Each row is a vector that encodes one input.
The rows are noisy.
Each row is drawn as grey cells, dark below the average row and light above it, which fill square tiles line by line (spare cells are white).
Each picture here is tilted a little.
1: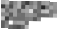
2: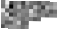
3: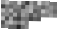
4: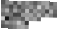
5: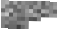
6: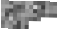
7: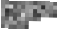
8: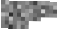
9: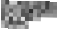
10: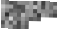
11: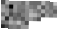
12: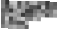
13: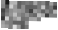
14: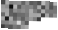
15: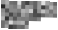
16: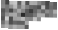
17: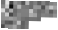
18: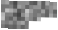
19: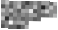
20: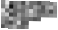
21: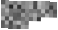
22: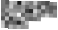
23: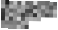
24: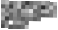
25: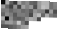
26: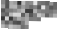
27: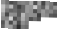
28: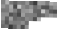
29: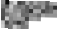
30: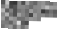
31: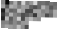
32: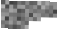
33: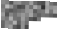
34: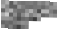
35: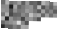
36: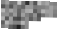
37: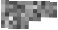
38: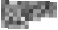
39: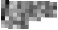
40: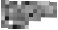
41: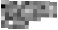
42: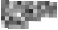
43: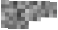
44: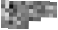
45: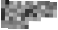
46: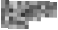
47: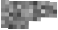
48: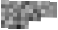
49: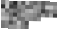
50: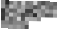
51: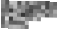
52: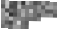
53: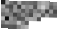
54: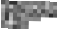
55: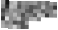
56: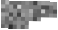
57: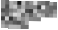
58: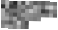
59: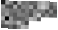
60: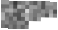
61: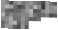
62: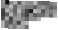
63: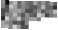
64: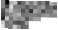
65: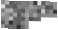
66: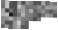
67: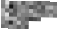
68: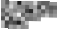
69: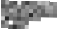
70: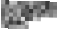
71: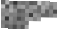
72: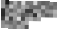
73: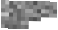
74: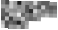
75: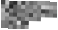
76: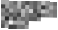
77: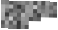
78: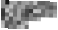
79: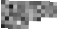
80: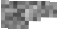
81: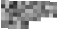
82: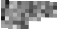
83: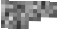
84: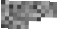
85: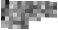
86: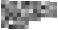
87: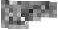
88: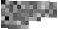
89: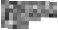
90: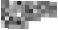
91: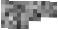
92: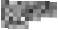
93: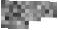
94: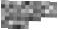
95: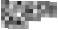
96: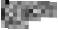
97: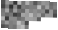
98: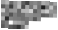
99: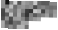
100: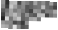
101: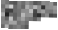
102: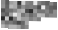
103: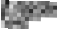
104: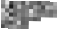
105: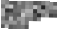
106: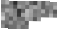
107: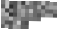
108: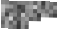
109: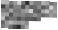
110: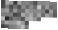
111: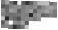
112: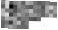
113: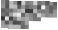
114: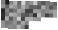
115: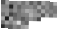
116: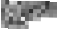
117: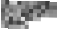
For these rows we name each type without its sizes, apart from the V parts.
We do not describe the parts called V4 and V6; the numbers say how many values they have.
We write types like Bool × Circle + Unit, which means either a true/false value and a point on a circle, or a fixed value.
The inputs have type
Bool × V4 + Label × V6.
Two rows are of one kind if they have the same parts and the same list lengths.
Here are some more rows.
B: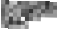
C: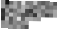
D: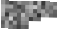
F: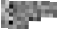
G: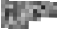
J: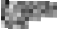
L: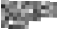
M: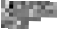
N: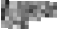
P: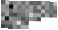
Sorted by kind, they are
B, C, J, N
D, F, G, L, M, P

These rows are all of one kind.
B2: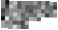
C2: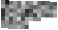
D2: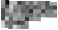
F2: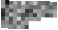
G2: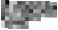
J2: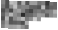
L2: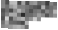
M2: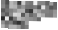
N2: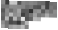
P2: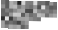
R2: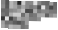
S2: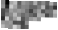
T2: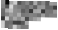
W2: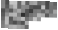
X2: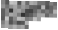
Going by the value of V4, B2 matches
D2, G2, S2 and T2.
